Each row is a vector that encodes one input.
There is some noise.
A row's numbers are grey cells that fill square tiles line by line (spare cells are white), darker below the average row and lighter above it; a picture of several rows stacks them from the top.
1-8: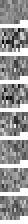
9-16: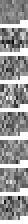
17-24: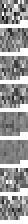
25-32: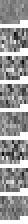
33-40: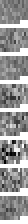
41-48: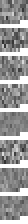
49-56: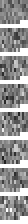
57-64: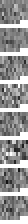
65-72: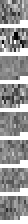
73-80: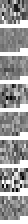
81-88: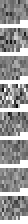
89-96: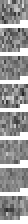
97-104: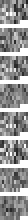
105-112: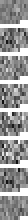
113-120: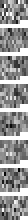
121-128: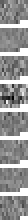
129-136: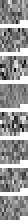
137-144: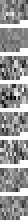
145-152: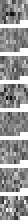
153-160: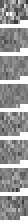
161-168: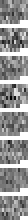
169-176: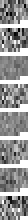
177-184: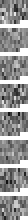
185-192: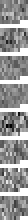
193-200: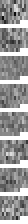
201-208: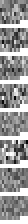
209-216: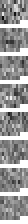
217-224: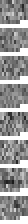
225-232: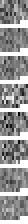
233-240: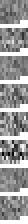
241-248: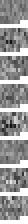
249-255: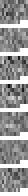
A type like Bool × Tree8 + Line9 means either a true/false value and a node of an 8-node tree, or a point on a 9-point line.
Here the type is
((Bool × Bool × Bool + Circle9) × Tree9 + Circle6) × Circle9.
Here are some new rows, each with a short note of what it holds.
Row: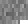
a point on a 9-point circle, a node of a 9-node tree and three true/false values
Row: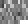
a point on each of two 9-point circles and a node of a 9-node tree
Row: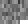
a point on each of two 9-point circles and a node of a 9-node tree
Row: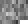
a point on a 6-point circle and a point on a 9-point circle
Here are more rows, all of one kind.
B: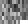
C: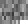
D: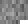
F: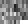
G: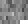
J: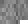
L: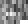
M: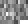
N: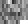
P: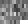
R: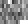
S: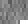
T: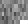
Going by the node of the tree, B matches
J and M.
